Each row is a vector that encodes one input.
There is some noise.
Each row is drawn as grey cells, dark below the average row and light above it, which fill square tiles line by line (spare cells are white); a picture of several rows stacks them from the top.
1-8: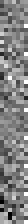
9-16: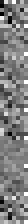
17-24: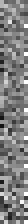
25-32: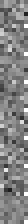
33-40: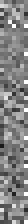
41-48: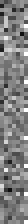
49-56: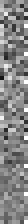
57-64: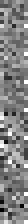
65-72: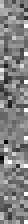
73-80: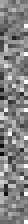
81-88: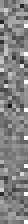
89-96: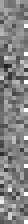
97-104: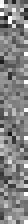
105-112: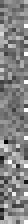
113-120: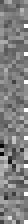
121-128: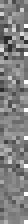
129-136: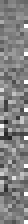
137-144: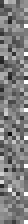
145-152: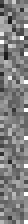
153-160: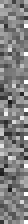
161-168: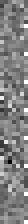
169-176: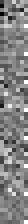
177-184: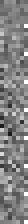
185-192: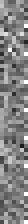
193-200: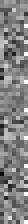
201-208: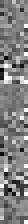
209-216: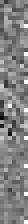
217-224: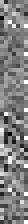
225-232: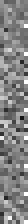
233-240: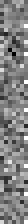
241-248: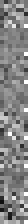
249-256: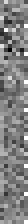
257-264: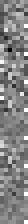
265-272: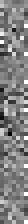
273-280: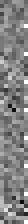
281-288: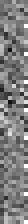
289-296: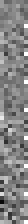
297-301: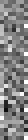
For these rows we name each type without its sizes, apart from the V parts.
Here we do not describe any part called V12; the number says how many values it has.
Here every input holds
a point on a line, together with either a point on a line, or a value of V12.
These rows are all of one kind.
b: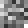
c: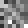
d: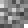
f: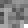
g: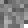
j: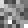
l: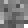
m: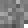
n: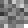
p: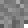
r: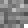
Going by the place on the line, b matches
d and f.
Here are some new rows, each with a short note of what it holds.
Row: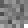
a point on each of two lines
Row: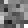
a point on a line and a value of V12
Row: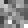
a point on a line and a value of V12
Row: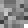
a point on a line and a value of V12
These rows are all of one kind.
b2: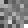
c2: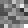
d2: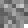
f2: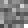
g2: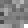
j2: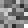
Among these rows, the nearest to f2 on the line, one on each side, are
c2 and j2.
